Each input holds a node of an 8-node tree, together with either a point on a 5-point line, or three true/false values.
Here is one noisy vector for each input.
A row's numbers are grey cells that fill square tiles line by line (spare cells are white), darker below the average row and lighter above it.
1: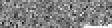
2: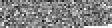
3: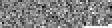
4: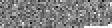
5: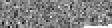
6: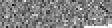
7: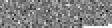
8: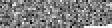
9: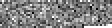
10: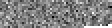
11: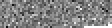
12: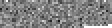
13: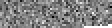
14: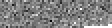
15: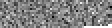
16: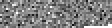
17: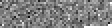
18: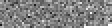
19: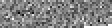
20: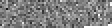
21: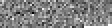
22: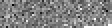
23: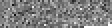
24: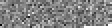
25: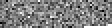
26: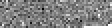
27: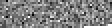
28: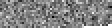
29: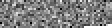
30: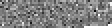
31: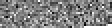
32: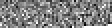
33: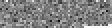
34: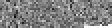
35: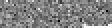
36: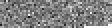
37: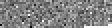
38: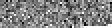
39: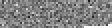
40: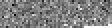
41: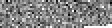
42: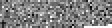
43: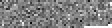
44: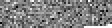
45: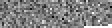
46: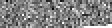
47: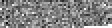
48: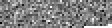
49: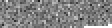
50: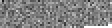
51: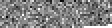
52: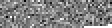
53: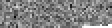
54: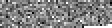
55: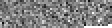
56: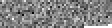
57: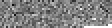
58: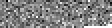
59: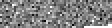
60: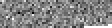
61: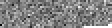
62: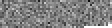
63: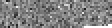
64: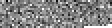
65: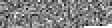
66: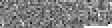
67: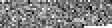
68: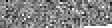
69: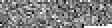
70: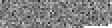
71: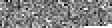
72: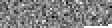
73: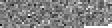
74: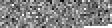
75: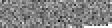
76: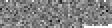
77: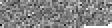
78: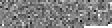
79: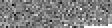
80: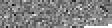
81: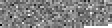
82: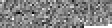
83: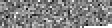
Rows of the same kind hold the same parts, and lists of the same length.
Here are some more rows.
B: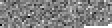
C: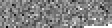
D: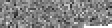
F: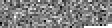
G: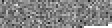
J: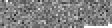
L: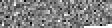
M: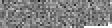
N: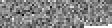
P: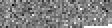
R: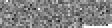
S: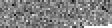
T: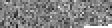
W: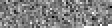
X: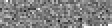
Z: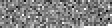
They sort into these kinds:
B, C, D, G, J, M, N, P, R, S, T, W, X
F, L, Z

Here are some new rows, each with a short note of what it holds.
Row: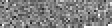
a node of an 8-node tree and three true/false values
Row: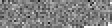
a node of an 8-node tree and three true/false values
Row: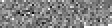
a node of an 8-node tree and three true/false values
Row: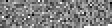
a point on a 5-point line and a node of an 8-node tree
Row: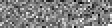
a point on a 5-point line and a node of an 8-node tree
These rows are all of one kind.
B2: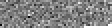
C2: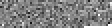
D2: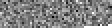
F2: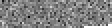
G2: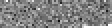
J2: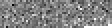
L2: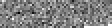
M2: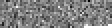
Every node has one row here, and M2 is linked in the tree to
D2 and G2.
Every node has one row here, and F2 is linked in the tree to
B2, C2 and G2.
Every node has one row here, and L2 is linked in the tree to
J2.
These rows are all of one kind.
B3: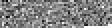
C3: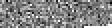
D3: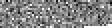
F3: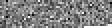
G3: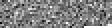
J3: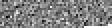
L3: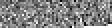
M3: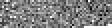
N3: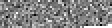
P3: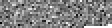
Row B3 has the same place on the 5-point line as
C3 and D3.
